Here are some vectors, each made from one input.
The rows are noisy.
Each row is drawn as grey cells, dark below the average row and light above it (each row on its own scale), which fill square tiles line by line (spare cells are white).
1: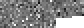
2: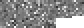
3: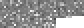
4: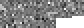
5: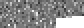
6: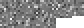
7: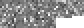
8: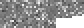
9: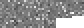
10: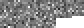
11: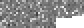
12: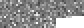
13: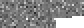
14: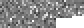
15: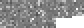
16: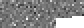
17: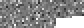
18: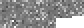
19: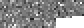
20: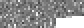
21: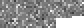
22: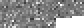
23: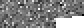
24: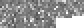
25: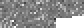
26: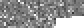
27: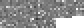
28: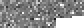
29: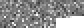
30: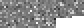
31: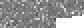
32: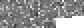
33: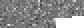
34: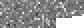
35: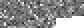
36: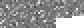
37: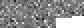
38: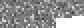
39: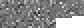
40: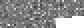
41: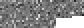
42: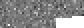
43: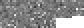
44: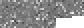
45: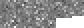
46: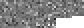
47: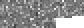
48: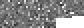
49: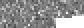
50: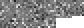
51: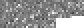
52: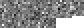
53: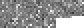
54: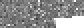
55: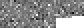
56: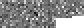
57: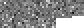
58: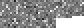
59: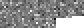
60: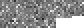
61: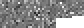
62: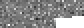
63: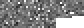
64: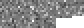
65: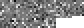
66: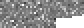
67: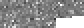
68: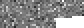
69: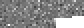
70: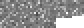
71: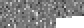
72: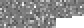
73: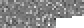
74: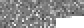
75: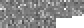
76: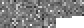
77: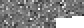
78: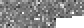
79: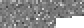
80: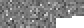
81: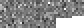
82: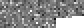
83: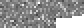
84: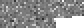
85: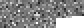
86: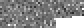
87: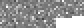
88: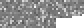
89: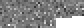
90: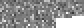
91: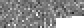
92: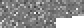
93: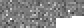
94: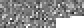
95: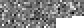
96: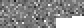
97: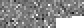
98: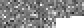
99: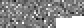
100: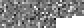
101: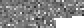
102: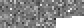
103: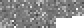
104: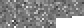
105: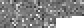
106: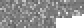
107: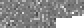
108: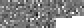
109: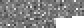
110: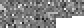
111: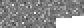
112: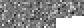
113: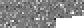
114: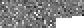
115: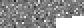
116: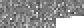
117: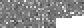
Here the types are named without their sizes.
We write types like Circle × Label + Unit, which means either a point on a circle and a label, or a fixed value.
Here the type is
Bool × Bool × Bool × Bool + Label.
